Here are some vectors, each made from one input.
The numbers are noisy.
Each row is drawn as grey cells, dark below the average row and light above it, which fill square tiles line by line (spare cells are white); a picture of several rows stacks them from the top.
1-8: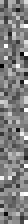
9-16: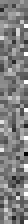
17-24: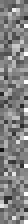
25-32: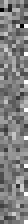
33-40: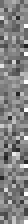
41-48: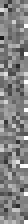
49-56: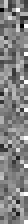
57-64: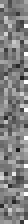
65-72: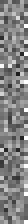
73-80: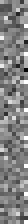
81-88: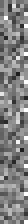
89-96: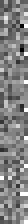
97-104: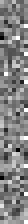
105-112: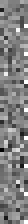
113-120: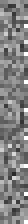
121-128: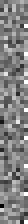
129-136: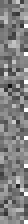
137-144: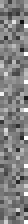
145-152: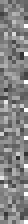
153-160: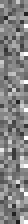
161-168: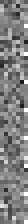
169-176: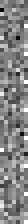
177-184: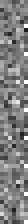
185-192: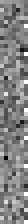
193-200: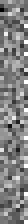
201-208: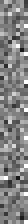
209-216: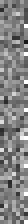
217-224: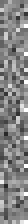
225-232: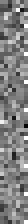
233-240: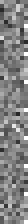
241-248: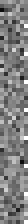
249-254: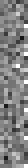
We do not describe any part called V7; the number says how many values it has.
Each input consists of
a value of V7, together with either one of 5 labels, or three true/false values.
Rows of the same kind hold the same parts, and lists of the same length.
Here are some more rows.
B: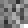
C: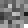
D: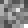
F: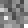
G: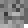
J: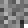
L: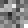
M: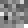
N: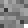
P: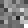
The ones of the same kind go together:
B, D, G, M, N
C, F, J, L, P

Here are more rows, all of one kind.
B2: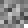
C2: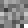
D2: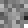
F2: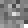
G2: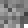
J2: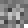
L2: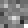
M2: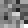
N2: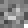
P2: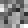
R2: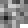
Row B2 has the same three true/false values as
F2 and R2.
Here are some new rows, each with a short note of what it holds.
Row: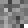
one of 5 labels and a value of V7
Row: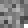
three true/false values and a value of V7
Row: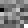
three true/false values and a value of V7
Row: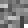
three true/false values and a value of V7
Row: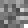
one of 5 labels and a value of V7
